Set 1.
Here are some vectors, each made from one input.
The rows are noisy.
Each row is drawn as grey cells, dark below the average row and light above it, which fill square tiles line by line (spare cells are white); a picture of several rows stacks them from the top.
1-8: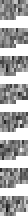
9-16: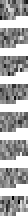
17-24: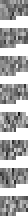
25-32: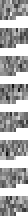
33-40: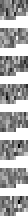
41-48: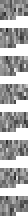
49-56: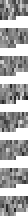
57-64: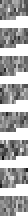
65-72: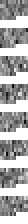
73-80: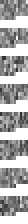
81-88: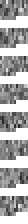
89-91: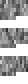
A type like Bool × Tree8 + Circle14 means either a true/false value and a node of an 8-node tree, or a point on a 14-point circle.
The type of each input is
Line8 + Tree9.
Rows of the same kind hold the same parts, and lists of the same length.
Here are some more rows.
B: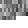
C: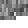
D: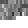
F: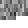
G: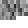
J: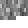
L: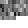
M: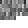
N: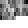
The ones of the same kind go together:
B, C, D, F, G, J, M
L, N

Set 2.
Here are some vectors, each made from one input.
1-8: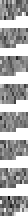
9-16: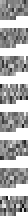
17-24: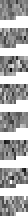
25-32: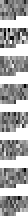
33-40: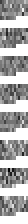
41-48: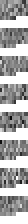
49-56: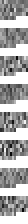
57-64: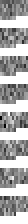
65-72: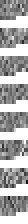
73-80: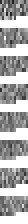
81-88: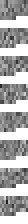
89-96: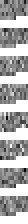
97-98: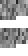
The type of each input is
(Bool × Bool × Bool + Unit) × Line5.
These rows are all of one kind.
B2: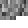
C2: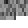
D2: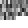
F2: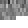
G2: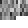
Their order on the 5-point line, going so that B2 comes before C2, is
B2, D2, C2, F2, G2.
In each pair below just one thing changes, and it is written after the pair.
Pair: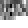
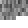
the place on the 5-point line
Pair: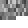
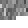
the place on the 5-point line
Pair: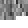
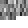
one of the three true/false values
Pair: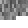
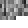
one of the three true/false values
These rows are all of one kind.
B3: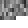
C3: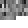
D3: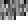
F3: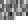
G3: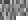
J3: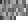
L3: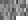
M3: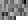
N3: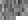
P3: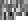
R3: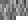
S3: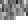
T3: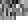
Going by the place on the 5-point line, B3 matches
C3 and N3.
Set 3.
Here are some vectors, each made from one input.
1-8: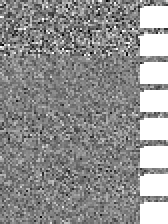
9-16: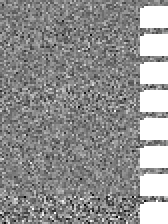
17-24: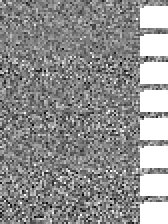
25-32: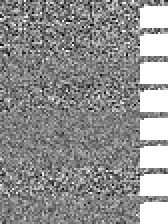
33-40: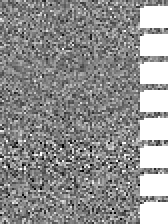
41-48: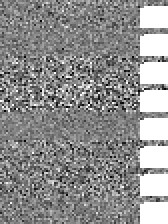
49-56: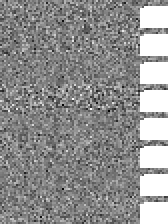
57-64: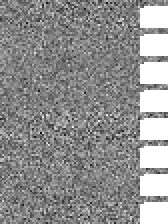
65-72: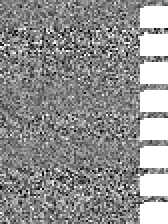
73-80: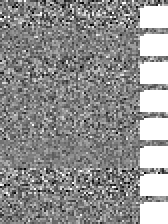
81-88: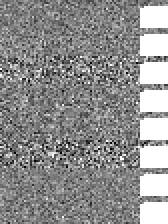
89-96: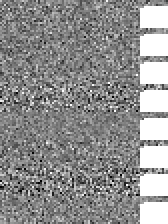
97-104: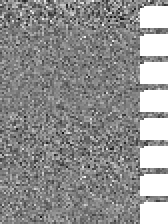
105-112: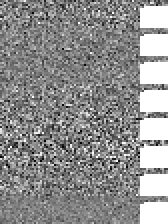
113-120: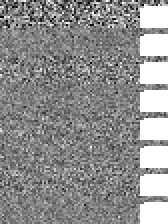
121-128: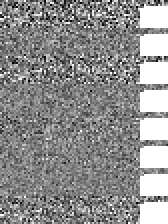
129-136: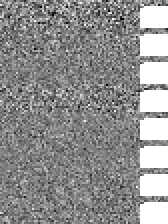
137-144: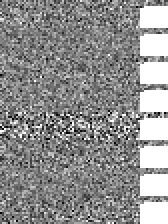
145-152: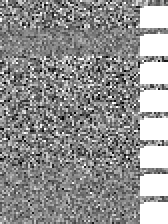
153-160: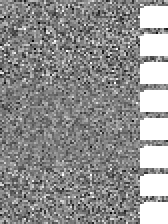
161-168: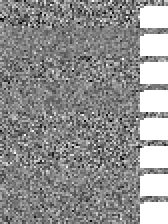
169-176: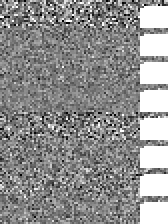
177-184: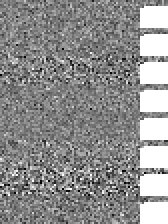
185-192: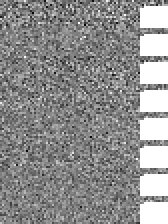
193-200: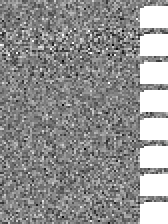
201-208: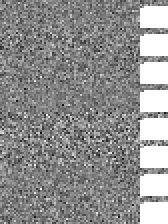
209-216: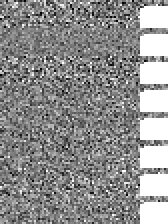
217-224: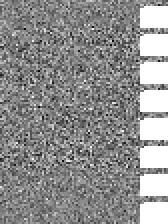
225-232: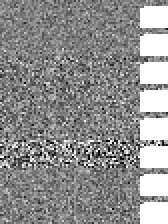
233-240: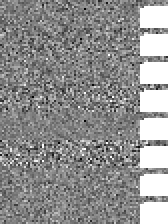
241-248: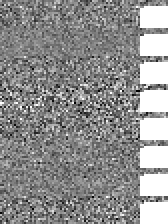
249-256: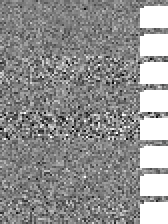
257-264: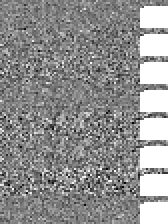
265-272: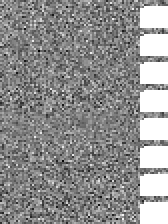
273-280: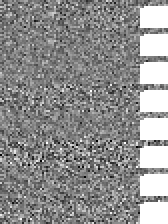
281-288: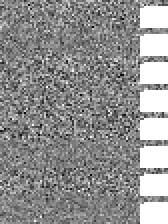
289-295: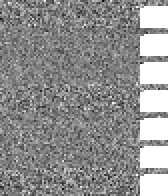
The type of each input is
(Circle9 + Unit) × Line15.
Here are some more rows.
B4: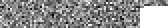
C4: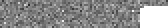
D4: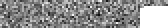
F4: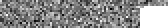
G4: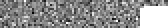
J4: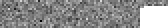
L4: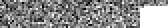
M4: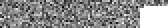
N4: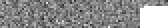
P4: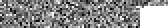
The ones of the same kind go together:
B4, M4, P4
C4, D4, F4, G4, J4, L4, N4

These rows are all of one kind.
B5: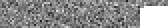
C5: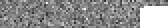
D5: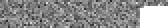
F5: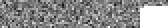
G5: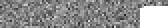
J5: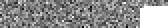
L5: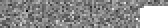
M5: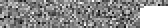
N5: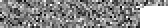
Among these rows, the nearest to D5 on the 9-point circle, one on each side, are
B5 and F5.
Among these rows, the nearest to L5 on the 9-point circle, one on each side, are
M5 and N5.
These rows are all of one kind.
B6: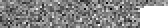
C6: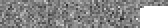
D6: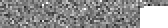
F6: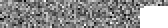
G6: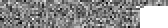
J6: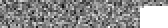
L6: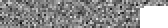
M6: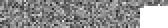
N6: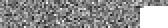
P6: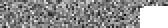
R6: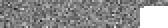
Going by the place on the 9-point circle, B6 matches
D6 and N6.
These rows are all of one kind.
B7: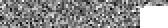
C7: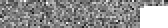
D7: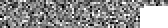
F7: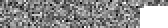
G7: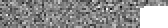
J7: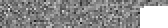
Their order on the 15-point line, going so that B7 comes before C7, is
B7, F7, G7, J7, C7, D7.
